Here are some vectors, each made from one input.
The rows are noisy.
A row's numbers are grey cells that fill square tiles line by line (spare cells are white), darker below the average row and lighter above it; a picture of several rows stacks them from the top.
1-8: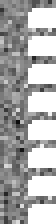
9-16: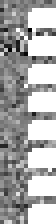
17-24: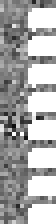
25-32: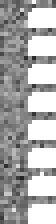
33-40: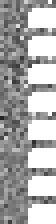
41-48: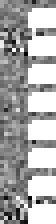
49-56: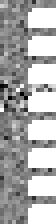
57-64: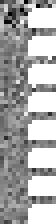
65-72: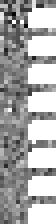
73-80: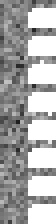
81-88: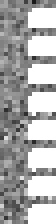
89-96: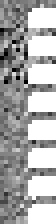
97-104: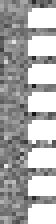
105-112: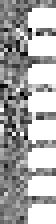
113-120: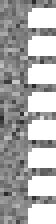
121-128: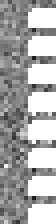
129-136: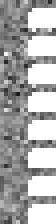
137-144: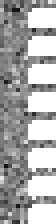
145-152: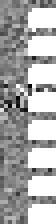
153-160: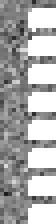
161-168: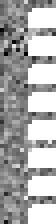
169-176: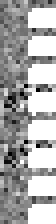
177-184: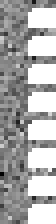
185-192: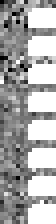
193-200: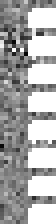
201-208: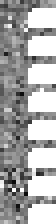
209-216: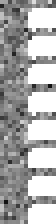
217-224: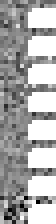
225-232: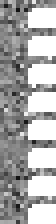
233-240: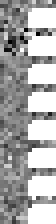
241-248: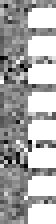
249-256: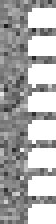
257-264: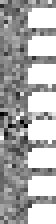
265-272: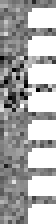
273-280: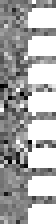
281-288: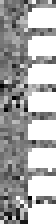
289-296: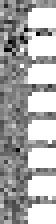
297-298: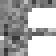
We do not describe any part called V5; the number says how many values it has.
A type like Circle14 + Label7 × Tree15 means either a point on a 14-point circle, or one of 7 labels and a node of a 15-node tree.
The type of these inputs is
Bool × Circle10 × (Circle11 + Line7) + V5.
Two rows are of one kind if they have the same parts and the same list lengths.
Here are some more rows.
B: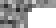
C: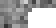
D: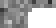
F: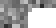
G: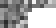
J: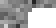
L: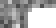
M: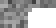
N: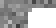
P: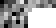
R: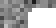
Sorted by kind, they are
B, G
C, D, F, J, L, M, N, R
P

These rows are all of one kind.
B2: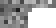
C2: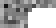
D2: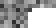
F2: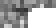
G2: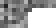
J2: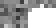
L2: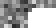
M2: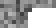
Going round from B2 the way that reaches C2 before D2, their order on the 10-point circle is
B2, F2, G2, J2, C2, L2, M2, D2.
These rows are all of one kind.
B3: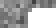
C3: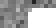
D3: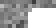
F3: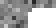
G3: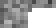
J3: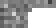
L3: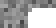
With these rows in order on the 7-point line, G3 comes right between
B3 and C3.
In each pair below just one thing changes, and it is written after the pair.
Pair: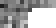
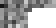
the true/false value
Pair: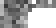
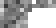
the true/false value
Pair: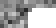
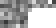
the place on the 11-point circle
